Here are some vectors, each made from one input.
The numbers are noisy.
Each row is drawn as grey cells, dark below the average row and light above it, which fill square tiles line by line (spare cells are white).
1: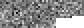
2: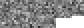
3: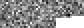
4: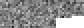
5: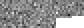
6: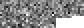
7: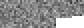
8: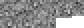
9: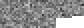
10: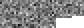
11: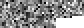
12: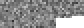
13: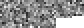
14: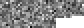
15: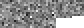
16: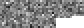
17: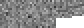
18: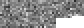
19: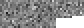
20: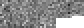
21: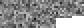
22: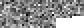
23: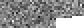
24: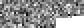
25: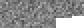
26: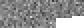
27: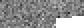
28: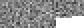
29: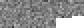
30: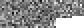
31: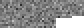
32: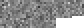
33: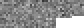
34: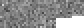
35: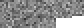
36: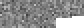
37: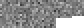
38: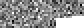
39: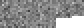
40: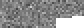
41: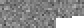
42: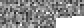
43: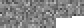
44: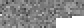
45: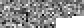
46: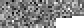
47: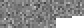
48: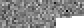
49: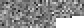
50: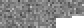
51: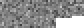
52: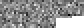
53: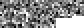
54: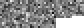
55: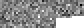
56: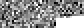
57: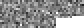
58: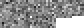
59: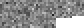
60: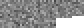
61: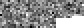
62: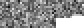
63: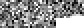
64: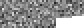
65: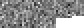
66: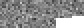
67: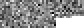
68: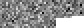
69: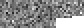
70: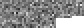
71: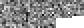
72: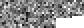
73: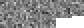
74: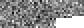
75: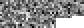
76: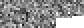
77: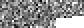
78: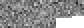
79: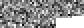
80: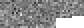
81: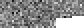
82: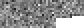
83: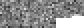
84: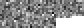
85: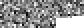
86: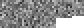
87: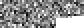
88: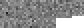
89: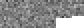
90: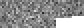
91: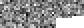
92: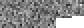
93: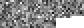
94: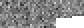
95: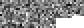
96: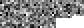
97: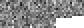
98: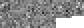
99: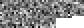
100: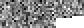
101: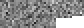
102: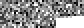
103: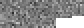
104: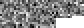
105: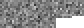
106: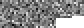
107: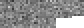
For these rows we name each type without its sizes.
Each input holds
a node of a tree, together with either a label, or a node of a tree.
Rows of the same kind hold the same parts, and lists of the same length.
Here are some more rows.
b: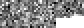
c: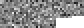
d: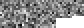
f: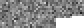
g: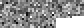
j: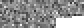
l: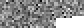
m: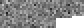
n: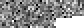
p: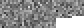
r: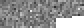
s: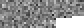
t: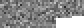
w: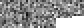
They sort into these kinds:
b, c, d, j, m, p, r, s, t, w
f, g, l, n

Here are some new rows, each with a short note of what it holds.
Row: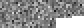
a node of each of two trees
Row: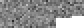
a node of each of two trees
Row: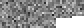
a node of each of two trees
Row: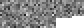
a label and a node of a tree
